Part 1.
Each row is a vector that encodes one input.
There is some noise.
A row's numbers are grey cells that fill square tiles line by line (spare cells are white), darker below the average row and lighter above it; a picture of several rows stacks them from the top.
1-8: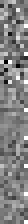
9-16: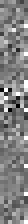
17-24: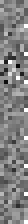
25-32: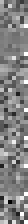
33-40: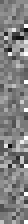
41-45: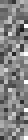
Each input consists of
a point on a 5-point line.
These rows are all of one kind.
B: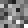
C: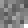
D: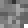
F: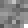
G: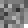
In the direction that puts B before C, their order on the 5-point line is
B, F, G, C, D.
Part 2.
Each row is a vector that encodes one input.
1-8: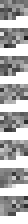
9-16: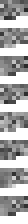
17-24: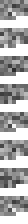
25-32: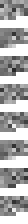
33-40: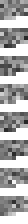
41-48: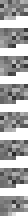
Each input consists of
three true/false values.
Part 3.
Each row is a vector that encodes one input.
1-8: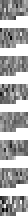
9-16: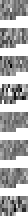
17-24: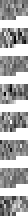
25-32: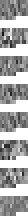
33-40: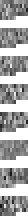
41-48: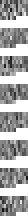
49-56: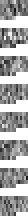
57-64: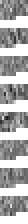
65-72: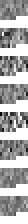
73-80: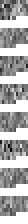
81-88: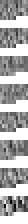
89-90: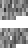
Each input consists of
either a fixed value, or three true/false values.
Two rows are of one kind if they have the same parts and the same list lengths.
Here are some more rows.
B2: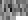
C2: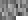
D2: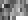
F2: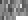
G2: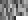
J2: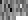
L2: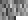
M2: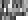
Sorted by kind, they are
B2, C2, F2, G2, J2, L2, M2
D2

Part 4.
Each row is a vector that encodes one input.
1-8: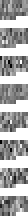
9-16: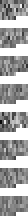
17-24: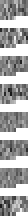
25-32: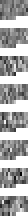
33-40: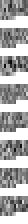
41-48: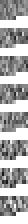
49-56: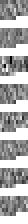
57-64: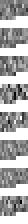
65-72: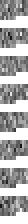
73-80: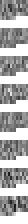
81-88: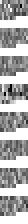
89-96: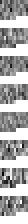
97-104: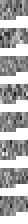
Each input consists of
either a fixed value, or three true/false values.
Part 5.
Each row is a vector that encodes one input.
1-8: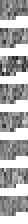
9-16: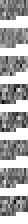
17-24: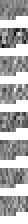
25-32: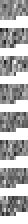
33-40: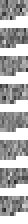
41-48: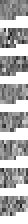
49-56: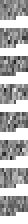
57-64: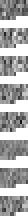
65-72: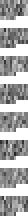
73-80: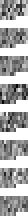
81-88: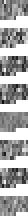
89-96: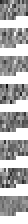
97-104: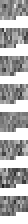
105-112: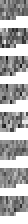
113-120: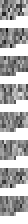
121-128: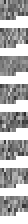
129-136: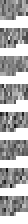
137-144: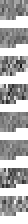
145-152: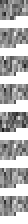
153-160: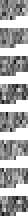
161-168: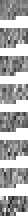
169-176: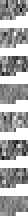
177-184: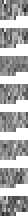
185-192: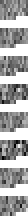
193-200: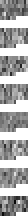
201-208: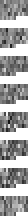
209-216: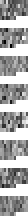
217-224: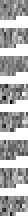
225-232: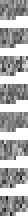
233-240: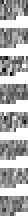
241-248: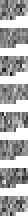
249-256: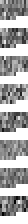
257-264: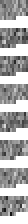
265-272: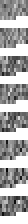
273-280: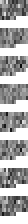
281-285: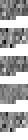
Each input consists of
a node of a 7-node tree.
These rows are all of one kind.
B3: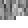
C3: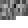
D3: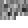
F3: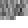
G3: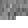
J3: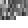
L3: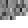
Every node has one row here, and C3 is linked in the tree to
G3 and J3.
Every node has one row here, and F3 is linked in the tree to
G3 and L3.
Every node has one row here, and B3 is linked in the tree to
D3.
